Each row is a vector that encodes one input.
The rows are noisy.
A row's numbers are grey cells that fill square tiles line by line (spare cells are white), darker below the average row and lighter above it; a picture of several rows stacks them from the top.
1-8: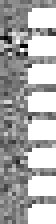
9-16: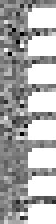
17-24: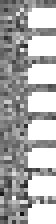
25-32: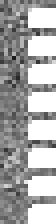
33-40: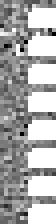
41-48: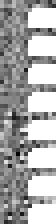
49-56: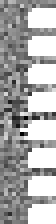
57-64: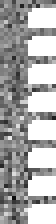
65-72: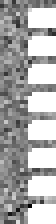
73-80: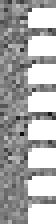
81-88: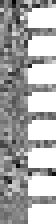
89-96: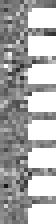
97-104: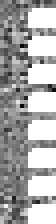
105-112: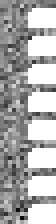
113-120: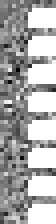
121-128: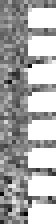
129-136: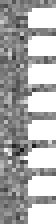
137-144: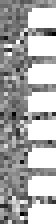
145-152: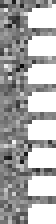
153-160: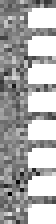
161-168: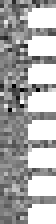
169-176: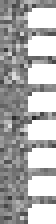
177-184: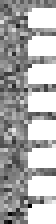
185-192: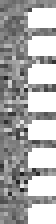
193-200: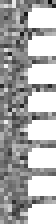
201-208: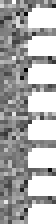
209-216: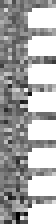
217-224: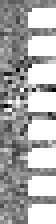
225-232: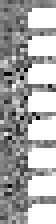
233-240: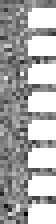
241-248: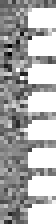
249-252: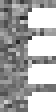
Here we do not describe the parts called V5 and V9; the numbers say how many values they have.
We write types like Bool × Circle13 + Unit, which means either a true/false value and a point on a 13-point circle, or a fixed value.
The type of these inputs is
Bool × (Line6 + Tree8) + V5 × V9.
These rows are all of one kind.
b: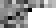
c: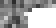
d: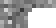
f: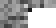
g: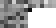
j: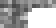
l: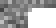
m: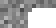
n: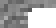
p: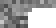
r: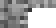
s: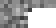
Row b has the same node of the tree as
g, j and r.
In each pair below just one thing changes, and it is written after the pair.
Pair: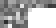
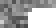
the node of the tree
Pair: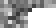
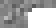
the node of the tree
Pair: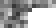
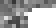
the node of the tree
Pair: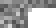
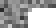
the node of the tree
